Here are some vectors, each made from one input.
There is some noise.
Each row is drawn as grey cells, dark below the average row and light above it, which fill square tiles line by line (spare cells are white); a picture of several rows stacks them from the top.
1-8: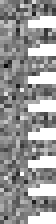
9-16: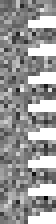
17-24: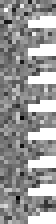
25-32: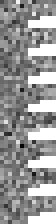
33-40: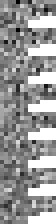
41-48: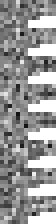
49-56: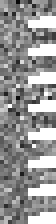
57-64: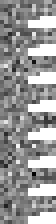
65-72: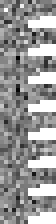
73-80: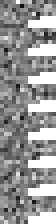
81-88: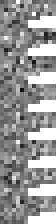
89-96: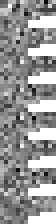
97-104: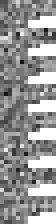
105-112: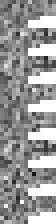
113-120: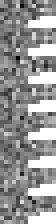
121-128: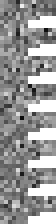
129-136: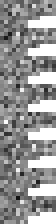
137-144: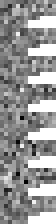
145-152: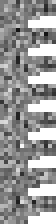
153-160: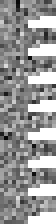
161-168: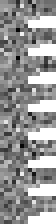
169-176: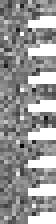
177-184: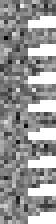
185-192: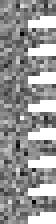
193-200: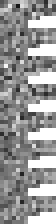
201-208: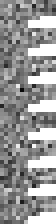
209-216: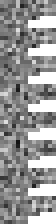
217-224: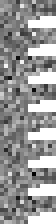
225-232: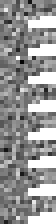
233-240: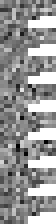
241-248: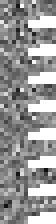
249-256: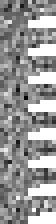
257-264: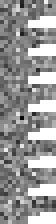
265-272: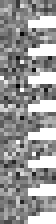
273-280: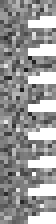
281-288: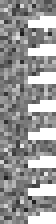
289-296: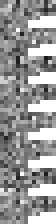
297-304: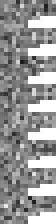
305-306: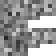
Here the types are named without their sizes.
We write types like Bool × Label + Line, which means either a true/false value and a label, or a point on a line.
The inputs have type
(Circle + Unit) × Tree + Line.
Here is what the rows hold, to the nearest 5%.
About 45% of them hold a point on a line. The rest hold a node of a tree, together with either a point on a circle, or a fixed value.
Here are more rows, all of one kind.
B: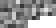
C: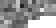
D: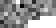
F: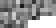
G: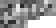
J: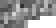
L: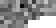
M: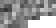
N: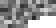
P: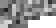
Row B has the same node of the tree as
F, G, J and M.
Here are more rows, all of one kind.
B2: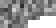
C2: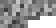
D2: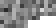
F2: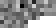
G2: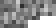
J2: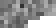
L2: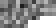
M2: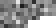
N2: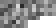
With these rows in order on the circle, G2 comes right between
C2 and D2.
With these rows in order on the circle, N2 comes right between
C2 and J2.
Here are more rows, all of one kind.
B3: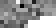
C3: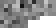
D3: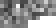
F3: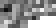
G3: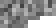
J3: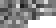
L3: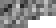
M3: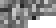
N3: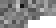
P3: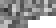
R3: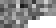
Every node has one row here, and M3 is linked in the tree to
F3 and L3.
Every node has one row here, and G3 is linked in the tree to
C3 and P3.
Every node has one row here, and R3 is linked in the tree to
L3 and N3.
